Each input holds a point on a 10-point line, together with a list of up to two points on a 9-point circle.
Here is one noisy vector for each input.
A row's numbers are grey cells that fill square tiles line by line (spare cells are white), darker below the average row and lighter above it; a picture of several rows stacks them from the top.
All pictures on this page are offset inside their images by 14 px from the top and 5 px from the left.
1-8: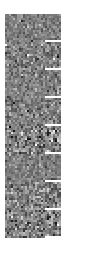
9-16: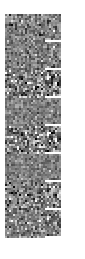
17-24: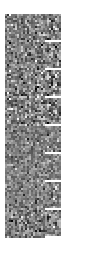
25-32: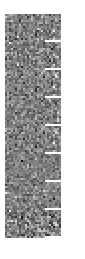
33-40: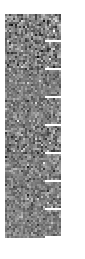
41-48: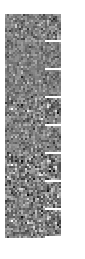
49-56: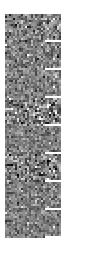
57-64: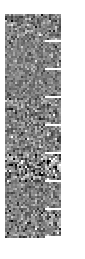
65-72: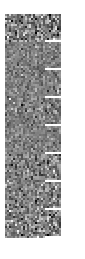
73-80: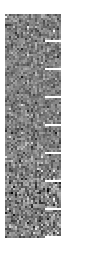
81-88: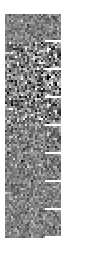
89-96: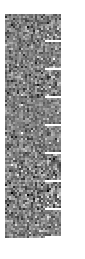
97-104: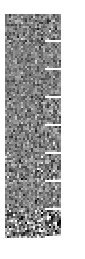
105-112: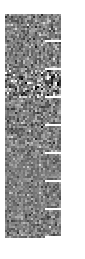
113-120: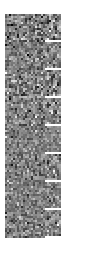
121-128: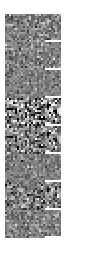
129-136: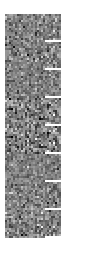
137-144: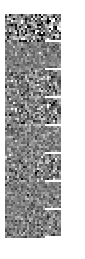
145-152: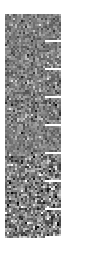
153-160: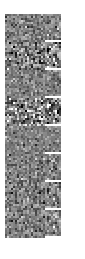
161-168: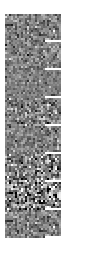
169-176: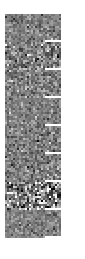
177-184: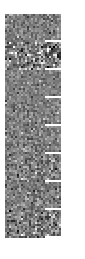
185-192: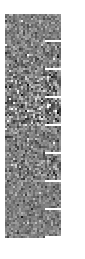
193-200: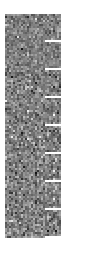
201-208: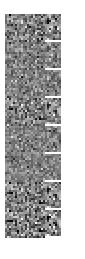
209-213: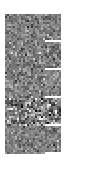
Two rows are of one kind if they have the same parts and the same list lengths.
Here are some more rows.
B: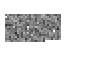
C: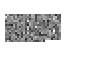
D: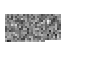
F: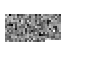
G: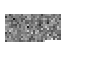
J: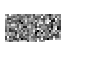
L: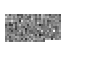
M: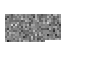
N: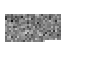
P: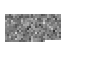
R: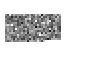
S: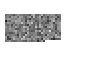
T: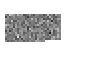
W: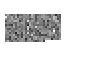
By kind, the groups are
B, C, F, J, L, W
D, G, M, N, P, R
S, T

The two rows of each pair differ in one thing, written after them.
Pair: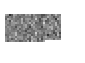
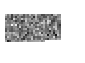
the place on the 9-point circle in item 1 of the list
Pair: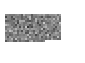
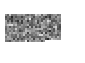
the place on the 10-point line
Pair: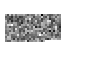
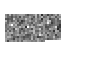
the place on the 10-point line
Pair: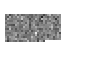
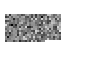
the place on the 10-point line
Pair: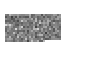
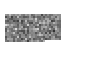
the place on the 9-point circle in item 1 of the list
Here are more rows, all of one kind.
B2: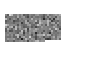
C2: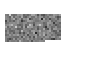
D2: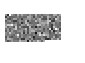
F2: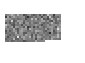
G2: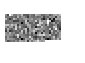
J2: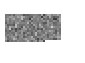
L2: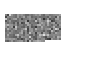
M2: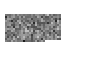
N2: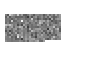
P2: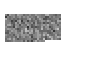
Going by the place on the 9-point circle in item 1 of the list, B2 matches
G2, J2 and L2.
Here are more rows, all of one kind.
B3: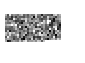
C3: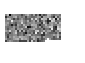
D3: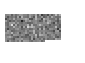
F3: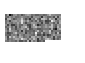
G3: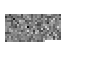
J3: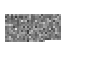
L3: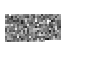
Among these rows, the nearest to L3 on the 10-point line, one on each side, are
C3 and J3.
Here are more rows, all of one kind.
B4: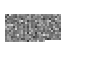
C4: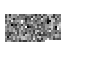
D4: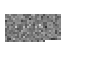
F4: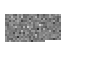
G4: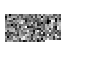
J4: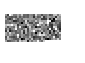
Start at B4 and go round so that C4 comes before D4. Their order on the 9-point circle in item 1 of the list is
B4, C4, G4, D4, J4, F4.
